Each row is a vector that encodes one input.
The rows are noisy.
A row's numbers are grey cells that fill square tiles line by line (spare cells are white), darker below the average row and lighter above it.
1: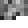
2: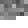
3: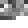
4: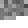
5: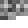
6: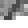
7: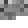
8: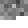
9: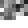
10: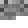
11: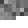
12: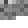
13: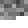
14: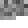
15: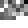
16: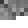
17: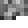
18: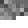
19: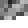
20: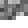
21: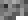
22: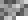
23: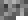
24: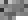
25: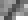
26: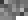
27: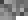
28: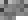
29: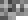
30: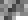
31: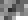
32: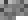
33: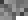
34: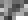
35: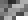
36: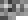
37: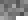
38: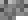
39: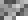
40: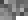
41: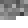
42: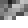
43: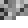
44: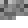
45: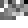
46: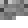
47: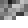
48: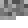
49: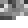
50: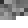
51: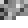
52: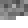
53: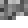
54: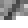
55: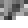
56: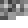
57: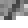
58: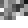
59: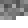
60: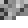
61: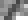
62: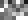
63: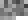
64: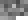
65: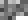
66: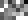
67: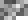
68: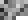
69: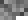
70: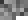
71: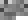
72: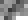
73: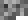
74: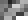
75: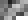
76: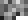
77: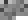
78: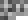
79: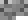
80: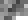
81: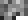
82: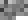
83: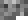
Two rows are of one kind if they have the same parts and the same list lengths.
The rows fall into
2 kinds.
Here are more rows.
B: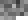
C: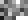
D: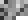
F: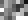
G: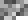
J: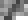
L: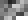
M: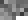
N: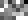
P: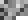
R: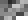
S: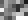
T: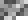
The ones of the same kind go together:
B, C, D, G, L, M, P, R, T
F, J, N, S

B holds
a point on a 6-point circle and a true/false value.
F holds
a point on a 4-point line and a true/false value.
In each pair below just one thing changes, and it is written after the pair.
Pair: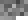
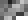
the true/false value
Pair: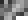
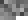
the true/false value
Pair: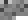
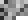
the true/false value
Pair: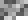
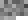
the true/false value
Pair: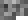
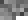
the place on the 6-point circle
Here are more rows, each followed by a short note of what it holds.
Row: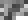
a point on a 4-point line and a true/false value
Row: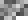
a point on a 6-point circle and a true/false value
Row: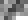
a point on a 4-point line and a true/false value
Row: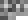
a point on a 4-point line and a true/false value
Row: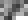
a point on a 4-point line and a true/false value
